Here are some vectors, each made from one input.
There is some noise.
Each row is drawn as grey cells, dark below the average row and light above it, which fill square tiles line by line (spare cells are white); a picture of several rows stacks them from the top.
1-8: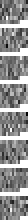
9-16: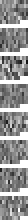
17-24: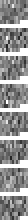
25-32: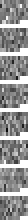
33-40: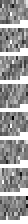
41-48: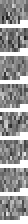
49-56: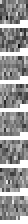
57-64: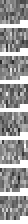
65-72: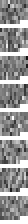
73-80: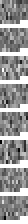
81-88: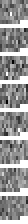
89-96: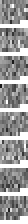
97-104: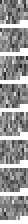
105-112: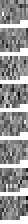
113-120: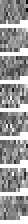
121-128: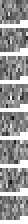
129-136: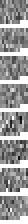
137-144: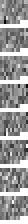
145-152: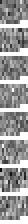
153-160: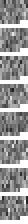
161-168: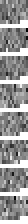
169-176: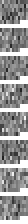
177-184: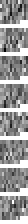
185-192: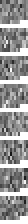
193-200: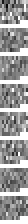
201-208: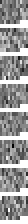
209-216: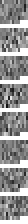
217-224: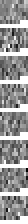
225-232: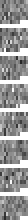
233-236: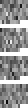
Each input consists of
a point on a 5-point circle and one of 4 labels, together with either a point on a 6-point circle, or a fixed value.
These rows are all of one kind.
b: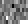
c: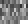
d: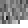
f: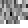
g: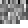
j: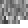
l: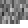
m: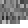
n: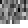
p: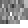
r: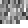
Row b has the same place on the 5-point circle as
j and p.
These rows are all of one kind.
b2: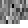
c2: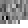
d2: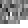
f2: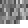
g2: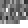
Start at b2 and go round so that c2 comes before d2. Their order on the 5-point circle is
b2, f2, g2, c2, d2.
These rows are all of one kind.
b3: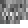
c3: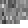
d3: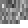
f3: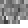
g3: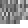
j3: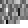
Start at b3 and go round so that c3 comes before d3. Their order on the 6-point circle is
b3, c3, f3, d3, g3, j3.
